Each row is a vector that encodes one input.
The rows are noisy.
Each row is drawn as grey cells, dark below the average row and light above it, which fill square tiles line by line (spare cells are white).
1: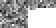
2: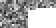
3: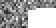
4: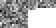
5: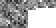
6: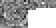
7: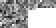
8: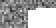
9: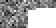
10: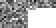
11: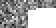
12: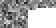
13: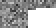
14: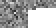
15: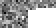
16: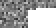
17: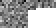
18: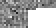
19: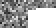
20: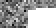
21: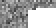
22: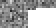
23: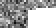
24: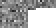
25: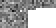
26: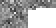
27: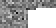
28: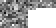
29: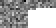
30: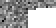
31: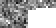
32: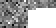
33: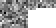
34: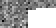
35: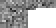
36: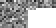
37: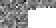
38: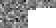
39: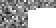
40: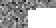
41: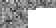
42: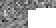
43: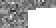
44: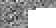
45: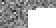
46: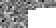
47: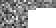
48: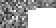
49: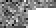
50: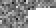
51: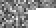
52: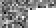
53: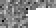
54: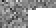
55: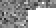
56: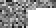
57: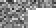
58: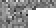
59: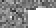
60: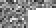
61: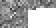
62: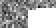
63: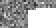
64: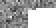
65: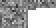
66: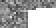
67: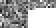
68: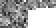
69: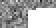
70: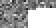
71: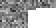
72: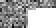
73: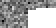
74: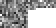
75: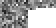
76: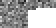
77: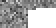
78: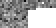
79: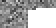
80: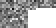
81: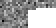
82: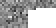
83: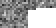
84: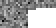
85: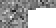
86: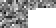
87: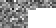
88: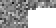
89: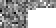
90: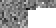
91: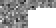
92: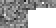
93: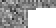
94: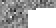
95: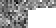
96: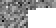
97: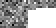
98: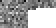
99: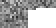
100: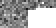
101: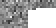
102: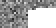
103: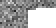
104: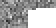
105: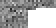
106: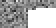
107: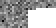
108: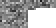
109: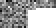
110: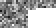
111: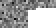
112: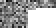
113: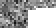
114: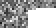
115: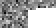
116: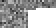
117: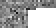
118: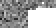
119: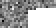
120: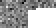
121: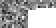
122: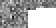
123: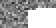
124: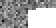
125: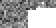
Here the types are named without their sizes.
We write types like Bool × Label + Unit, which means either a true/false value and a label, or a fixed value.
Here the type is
Bool × Bool × Bool + Line + Tree.
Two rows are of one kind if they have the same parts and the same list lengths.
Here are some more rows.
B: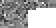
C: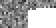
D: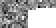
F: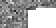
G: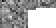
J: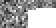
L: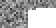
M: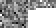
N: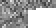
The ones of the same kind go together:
B, C
D, J, M
F, G, L, N

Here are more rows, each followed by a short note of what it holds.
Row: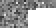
a point on a line
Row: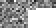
three true/false values
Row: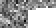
three true/false values
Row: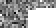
three true/false values
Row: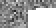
a node of a tree
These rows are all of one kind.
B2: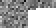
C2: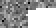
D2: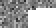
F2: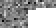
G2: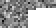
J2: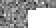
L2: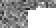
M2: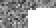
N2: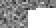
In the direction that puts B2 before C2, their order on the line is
B2, D2, M2, L2, N2, J2, F2, C2, G2.
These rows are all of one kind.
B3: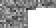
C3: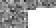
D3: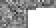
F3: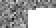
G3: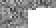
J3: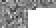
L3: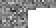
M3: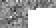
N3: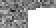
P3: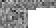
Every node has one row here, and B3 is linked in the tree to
D3.
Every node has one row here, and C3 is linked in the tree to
P3.
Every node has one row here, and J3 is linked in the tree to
F3, G3, M3 and P3.
